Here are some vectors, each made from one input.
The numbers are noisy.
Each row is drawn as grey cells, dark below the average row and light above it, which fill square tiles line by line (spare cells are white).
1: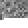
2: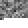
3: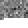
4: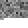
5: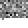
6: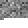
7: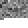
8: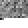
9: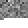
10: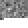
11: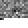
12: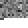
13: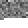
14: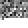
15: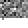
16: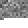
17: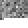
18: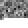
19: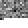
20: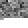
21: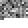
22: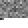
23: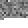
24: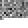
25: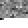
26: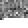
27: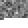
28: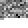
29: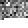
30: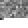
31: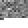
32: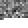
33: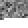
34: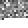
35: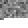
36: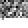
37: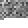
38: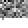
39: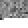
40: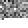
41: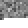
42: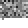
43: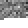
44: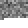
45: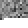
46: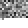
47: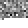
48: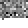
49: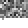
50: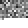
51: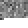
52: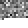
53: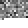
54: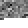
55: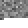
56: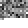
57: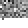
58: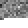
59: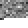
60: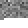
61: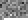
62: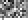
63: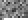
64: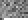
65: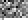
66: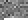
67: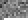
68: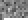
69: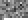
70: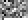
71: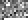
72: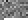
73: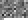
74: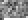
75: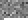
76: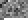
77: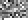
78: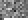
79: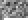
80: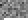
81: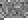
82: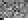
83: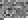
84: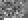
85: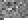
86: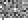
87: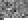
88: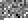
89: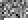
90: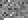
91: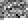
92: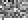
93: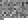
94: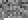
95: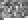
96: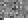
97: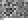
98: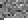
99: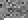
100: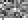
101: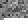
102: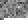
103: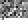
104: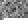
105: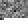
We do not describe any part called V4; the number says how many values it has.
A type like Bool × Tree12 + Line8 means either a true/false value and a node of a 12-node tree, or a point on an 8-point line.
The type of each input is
Line5 + List2(Bool × V4).
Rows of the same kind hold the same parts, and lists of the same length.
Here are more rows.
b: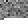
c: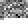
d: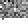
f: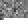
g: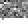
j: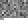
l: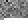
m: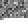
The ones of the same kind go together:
b, j, l, m
c
d, g
f

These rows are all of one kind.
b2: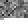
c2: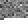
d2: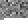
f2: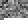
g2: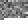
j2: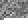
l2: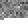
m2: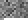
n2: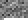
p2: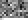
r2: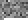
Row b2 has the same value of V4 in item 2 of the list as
f2, j2 and m2.
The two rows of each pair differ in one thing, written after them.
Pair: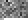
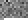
the true/false value in item 2 of the list
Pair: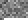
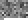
the true/false value in item 1 of the list
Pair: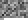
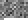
the value of V4 in item 1 of the list
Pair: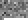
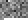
the value of V4 in item 2 of the list
